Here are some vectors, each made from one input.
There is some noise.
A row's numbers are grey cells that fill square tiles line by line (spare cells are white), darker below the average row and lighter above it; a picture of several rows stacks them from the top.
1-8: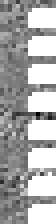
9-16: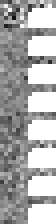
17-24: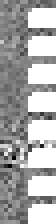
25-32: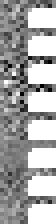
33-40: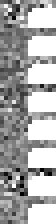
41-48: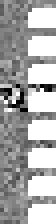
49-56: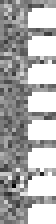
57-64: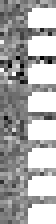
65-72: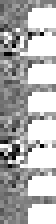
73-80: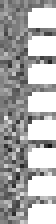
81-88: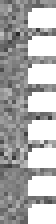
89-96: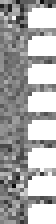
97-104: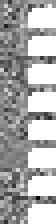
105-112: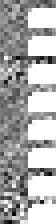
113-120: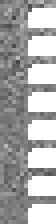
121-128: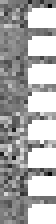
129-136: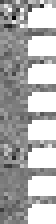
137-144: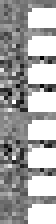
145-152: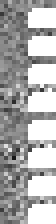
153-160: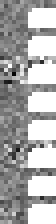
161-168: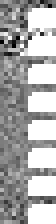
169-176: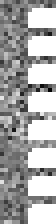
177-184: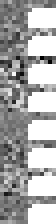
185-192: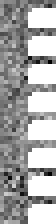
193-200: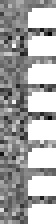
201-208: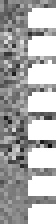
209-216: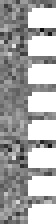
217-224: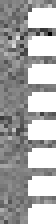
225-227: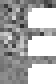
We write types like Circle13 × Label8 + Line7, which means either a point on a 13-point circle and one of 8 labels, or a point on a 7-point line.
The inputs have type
Bool × Bool × Bool × Bool × Label11 × Label11 + Unit.
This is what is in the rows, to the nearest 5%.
A few of them hold a fixed value. The rest hold two labels (each one of 11) and four true/false values.
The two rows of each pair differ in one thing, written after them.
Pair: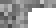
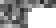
one of the two labels
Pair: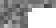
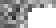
one of the two labels
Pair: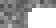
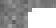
one of the two labels
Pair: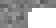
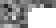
one of the two labels
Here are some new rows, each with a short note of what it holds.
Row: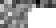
a fixed value
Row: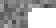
two labels (each one of 11) and four true/false values
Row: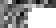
a fixed value
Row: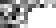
two labels (each one of 11) and four true/false values
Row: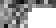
a fixed value
